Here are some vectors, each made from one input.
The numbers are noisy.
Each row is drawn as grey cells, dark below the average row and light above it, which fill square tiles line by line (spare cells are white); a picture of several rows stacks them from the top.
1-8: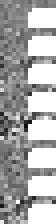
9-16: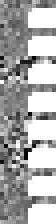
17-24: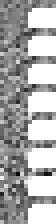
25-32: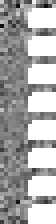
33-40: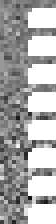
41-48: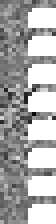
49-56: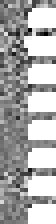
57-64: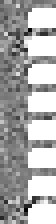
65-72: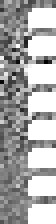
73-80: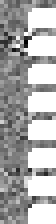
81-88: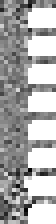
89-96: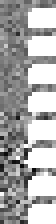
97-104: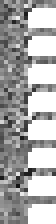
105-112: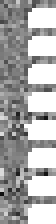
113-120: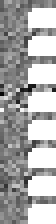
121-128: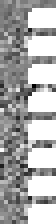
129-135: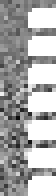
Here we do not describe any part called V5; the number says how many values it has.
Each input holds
a list of up to two items, each a true/false value and a value of V5.
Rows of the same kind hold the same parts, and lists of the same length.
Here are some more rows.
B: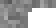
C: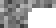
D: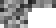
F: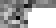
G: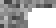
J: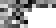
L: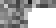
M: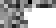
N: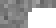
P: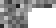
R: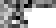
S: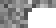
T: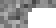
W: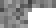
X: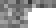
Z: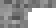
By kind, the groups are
B, C, F, G, P, R, S, T, Z
D, L, M, N, W, X
J

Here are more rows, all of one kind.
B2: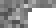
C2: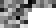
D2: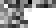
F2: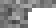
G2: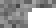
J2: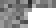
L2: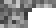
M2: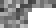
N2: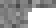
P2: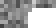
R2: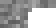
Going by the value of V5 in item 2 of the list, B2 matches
J2, P2 and R2.
